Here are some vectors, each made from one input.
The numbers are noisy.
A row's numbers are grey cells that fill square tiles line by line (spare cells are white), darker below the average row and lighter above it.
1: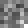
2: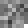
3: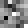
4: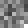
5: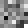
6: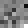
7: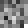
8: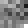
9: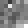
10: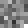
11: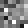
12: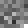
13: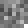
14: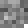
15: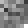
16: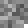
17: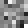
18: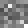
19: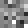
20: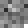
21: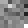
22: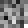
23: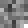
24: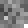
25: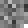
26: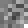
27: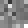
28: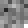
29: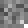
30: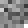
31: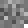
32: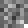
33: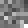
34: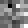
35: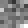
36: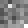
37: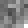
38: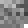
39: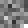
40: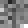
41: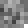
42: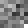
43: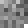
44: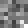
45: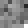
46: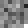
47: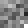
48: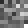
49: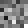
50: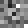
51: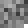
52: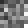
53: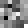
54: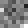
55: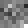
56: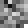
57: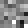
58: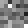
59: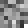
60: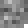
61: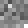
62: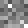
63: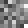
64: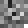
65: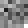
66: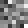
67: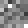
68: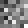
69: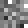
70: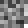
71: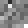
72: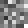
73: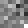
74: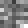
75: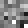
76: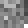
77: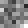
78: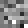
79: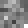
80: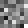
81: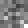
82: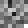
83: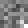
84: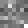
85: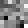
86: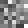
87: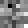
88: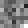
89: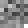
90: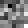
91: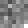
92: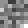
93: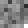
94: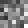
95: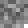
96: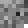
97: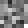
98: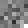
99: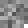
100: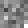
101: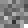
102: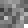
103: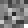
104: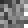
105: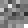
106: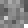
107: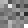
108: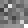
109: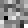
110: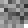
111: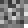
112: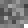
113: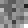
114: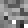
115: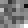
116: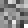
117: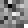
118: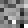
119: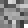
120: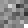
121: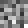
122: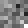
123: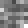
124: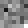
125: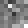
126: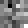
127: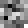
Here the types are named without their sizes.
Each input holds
a point on a line, together with either a point on a line, or three true/false values.
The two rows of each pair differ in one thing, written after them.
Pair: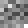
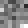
the place on the line
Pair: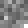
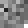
the place on the line
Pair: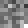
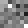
the place on the line
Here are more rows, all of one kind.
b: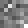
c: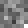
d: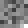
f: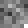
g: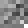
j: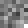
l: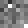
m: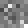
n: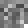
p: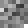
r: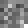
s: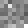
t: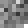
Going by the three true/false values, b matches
d, l, m and s.
